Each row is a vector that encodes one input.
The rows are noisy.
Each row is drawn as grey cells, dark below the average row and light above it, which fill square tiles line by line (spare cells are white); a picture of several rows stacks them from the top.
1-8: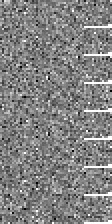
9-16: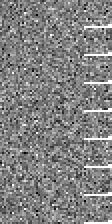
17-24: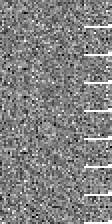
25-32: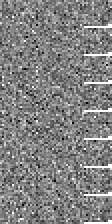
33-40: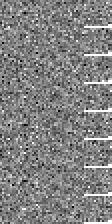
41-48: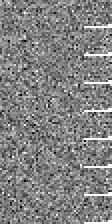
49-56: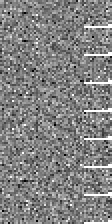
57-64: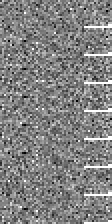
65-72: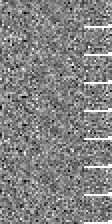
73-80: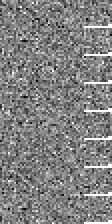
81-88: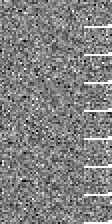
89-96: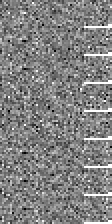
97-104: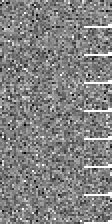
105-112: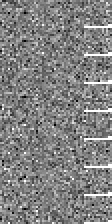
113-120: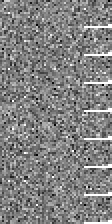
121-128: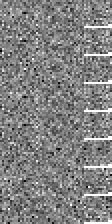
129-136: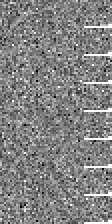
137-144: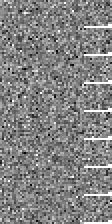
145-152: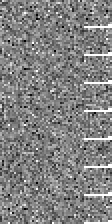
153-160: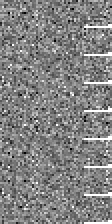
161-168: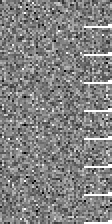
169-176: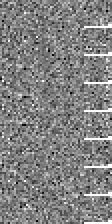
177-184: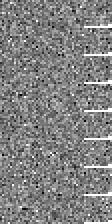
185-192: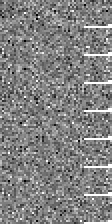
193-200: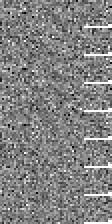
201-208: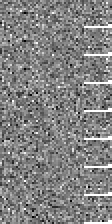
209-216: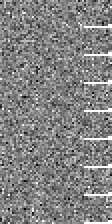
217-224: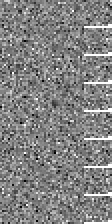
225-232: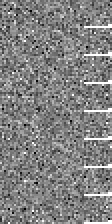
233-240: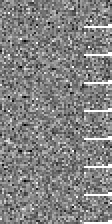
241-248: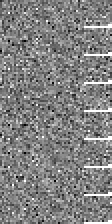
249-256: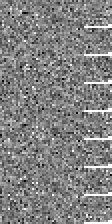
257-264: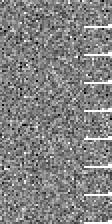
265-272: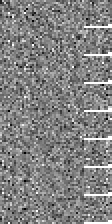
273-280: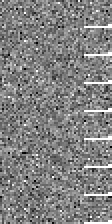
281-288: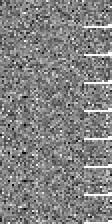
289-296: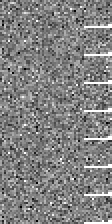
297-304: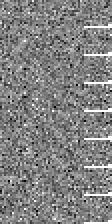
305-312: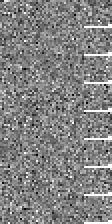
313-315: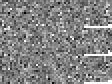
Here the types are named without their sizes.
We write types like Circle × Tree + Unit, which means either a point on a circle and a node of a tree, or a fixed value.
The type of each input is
(Bool × Bool × Bool × Bool + Unit) × Line × (Tree + Unit).
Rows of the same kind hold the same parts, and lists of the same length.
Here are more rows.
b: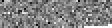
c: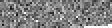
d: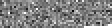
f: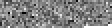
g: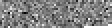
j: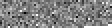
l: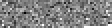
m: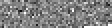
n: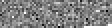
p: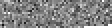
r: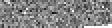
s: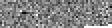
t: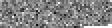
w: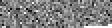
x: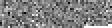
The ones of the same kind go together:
b, c, d, r, t
f, g, j, s, x
l
m, n, p, w

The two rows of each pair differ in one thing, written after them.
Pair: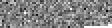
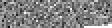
the place on the line
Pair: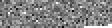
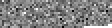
the place on the line
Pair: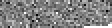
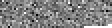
the node of the tree
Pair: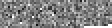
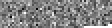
the node of the tree
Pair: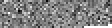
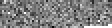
one of the four true/false values
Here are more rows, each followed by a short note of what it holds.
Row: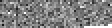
a point on a line, a node of a tree and four true/false values
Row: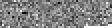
a point on a line and a node of a tree
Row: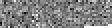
a point on a line and a node of a tree
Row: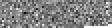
a point on a line and a node of a tree
